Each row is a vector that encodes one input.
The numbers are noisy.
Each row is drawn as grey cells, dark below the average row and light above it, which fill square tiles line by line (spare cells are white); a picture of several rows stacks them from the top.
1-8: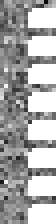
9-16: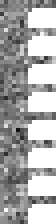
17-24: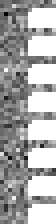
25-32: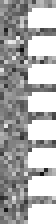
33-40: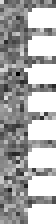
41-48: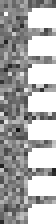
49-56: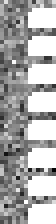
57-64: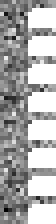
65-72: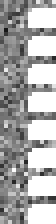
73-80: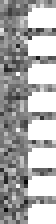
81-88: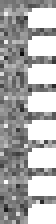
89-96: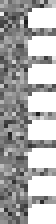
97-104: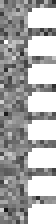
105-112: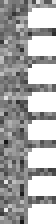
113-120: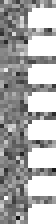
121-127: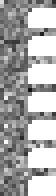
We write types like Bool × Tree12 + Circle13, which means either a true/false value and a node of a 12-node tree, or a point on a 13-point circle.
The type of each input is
Bool × Line5 + Circle11.
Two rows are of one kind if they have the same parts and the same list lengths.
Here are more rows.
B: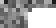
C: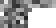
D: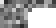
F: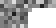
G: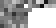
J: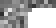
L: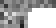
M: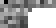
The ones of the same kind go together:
B, D, J, L, M
C, F, G

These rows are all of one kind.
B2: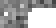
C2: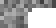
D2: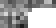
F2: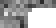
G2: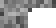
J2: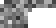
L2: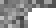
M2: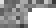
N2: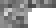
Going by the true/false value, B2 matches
D2, F2 and N2.
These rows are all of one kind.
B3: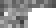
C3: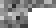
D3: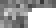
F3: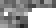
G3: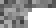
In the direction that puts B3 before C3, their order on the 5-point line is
F3, D3, G3, B3, C3.
